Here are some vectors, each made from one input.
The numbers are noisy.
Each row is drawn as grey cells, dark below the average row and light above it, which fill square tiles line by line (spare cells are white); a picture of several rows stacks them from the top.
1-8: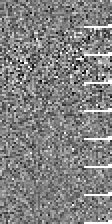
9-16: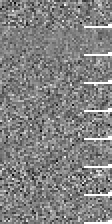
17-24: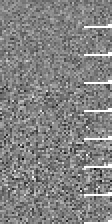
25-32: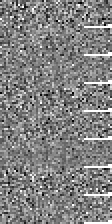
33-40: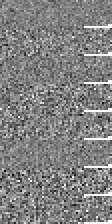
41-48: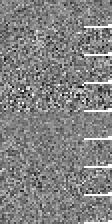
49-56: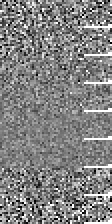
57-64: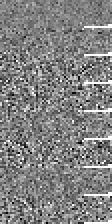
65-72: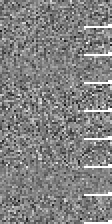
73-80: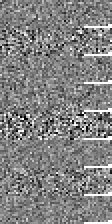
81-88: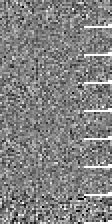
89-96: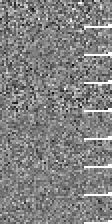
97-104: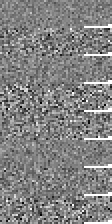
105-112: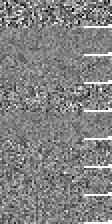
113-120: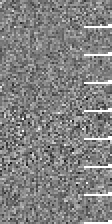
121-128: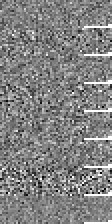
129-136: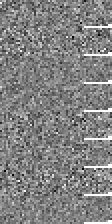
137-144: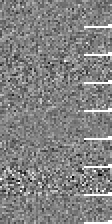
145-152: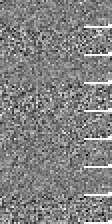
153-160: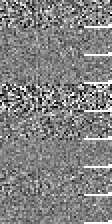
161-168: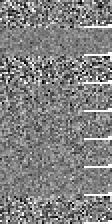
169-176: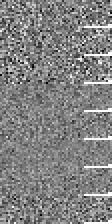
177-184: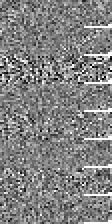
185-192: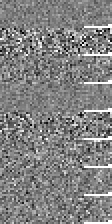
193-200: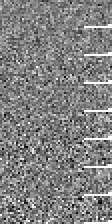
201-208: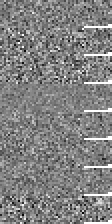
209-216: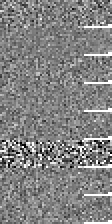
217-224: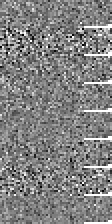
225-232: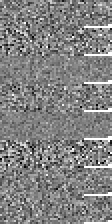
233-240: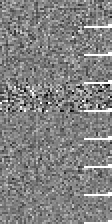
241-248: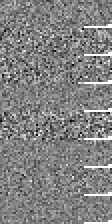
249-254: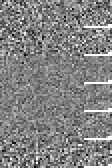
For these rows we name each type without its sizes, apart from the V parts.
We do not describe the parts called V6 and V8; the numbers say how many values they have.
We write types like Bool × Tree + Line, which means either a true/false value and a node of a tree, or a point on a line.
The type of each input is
(Circle + Label) × V8 + Line + V6.
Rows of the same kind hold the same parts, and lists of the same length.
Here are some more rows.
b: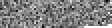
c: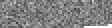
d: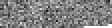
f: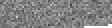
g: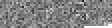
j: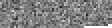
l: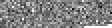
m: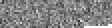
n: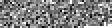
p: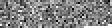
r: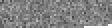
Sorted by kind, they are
b, d, n, p
c, g
f, l, m, r
j

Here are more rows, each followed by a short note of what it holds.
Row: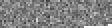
a point on a circle and a value of V8
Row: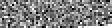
a value of V6
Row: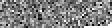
a point on a line
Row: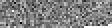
a point on a line
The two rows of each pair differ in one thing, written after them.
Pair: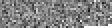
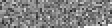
the label
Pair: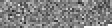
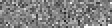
the label
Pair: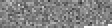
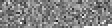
the value of V8
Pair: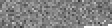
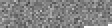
the value of V8
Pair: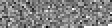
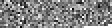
the value of V8
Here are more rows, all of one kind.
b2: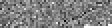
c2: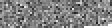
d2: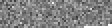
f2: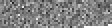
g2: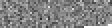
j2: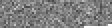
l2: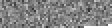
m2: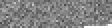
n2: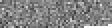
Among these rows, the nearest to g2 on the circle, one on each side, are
l2 and m2.
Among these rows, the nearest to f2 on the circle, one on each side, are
j2 and l2.
